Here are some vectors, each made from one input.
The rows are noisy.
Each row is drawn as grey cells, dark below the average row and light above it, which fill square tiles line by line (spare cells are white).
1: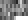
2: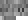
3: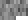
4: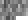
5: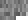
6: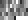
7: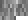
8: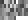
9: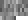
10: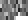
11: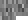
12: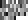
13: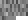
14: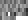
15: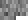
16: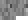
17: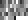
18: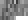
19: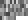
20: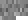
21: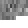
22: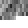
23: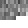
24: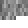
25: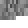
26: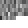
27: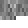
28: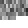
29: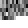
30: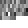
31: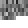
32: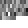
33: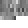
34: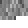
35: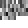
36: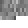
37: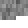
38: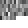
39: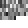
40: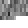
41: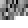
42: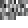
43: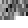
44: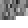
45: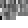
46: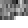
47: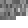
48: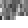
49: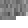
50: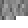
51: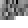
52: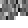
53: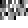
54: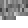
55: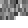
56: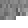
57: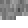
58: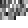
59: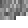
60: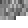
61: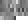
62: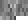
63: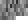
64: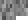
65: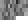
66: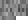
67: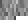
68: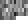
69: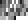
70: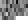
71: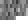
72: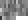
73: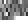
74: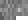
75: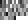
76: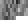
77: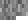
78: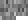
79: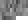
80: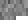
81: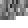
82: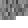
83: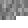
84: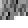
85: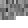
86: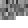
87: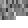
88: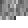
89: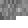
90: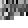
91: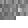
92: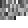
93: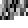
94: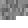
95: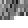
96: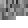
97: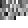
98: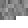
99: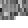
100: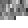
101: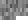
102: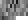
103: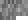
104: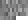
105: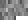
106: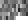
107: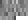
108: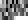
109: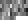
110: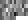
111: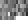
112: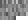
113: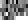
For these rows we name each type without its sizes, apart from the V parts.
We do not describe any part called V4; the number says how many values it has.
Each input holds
a point on a line, together with either a point on a circle and a true/false value, or a list of values of V4.
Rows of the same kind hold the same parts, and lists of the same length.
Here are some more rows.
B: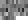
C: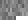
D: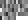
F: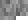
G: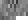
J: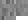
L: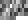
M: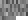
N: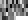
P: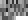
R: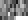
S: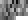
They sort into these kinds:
B, J, N
C, P, S
D, L, R
F
G, M

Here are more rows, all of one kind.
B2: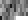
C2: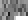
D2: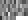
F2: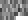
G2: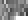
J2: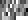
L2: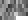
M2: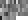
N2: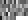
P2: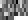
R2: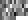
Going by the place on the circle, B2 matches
D2, L2, M2 and N2.
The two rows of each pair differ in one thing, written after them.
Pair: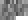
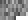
the value of V4 in item 1 of the list
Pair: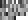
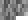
the value of V4 in item 1 of the list
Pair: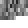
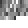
the place on the line
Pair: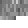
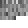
the place on the line
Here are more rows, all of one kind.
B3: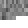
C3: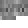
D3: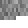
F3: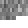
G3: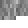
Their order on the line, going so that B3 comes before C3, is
F3, D3, B3, G3, C3.
